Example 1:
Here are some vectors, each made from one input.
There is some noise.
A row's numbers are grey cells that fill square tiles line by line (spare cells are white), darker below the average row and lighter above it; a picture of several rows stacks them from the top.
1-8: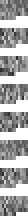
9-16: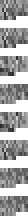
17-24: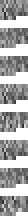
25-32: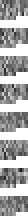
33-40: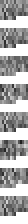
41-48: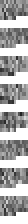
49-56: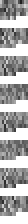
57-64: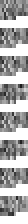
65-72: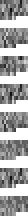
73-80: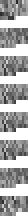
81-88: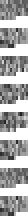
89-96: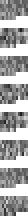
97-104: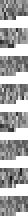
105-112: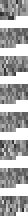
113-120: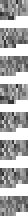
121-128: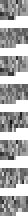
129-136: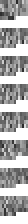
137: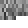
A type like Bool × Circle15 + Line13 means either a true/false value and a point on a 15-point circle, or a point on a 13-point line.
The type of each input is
Label8.
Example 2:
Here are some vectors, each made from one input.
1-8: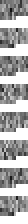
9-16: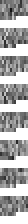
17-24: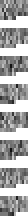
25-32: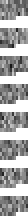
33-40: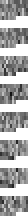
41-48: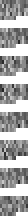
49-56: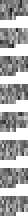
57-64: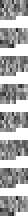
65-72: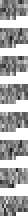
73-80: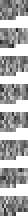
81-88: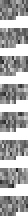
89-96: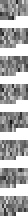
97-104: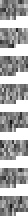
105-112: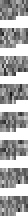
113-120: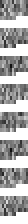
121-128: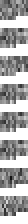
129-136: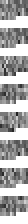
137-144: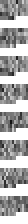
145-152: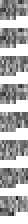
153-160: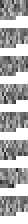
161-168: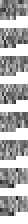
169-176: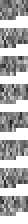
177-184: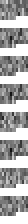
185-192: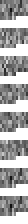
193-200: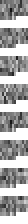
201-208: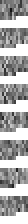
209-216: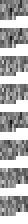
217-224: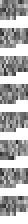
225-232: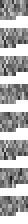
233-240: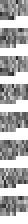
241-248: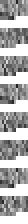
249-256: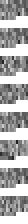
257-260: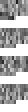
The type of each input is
Label8.
